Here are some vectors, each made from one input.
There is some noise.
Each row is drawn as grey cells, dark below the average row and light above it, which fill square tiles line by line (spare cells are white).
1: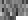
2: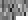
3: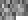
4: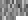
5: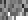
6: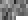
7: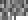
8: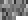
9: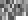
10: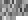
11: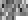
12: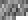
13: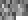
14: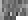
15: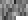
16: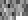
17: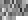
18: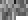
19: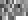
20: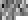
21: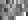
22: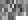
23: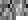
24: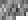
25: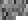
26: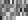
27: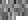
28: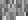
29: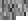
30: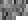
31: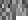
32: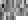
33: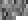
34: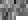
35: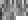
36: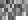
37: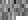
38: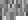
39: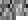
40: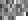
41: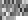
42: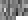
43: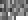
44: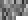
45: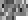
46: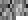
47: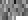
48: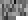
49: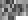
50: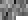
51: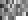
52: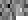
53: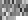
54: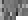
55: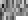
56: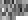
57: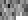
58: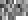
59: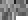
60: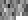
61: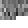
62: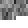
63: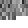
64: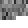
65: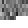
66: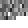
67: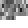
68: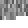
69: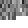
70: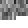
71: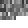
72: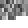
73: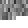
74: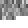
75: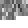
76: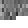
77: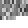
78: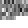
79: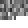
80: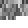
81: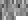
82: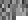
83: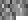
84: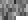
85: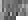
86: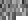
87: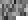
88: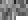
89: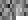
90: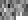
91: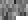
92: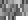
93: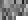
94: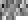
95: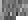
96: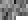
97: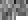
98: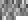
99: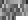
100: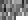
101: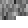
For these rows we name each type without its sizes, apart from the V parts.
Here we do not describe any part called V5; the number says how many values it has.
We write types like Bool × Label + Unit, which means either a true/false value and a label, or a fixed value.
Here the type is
(Line + V5) × Tree.
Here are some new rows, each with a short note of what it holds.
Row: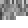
a point on a line and a node of a tree
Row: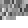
a point on a line and a node of a tree
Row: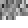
a point on a line and a node of a tree
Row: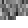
a node of a tree and a value of V5
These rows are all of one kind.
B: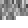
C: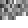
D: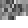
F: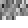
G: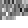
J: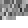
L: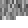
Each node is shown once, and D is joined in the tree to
C and L.
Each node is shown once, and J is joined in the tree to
G and L.
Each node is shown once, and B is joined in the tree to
F and L.
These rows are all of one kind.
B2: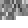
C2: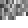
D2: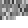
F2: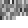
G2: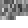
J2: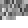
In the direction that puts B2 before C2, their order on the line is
G2, B2, J2, D2, C2, F2.
